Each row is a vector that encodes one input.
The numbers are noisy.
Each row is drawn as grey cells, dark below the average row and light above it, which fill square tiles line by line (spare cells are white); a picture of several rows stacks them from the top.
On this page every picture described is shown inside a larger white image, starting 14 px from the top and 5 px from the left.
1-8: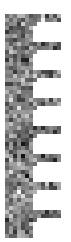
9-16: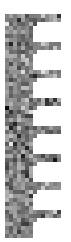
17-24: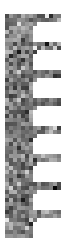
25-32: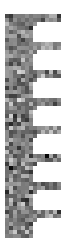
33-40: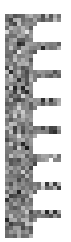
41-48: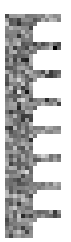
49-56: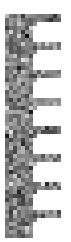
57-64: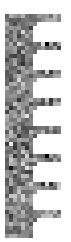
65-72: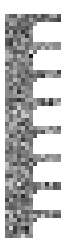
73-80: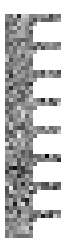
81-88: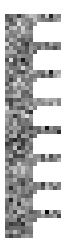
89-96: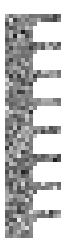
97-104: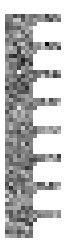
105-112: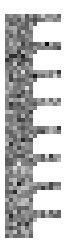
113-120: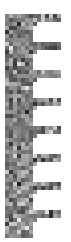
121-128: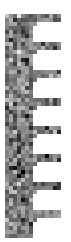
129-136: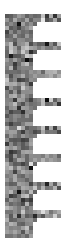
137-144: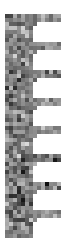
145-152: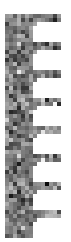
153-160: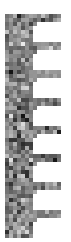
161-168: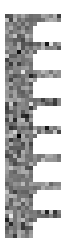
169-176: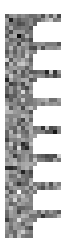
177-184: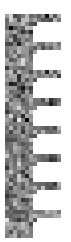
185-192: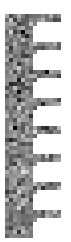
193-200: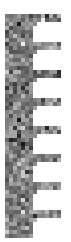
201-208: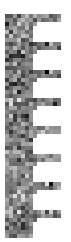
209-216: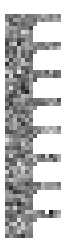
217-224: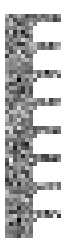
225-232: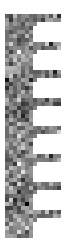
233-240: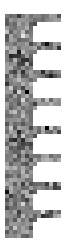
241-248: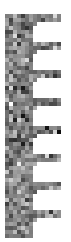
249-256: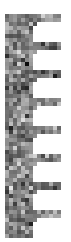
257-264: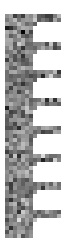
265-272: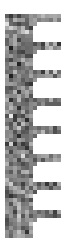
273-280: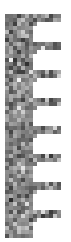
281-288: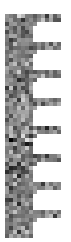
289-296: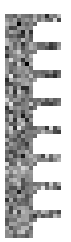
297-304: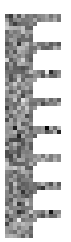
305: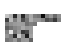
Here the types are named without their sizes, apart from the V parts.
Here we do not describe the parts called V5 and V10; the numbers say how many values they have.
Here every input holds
a value of V5 and a value of V10, together with either a label and three true/false values, or a point on a line.
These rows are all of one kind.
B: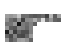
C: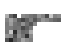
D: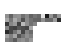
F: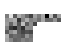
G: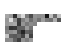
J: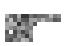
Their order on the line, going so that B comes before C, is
G, F, D, B, C, J.
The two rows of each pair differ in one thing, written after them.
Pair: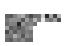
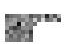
the place on the line
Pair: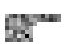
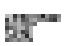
the value of V10
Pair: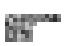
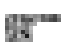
the value of V5
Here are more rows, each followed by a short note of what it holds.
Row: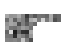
a point on a line, a value of V5 and a value of V10
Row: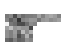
a label, three true/false values, a value of V5 and a value of V10
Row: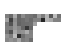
a label, three true/false values, a value of V5 and a value of V10
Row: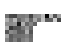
a point on a line, a value of V5 and a value of V10
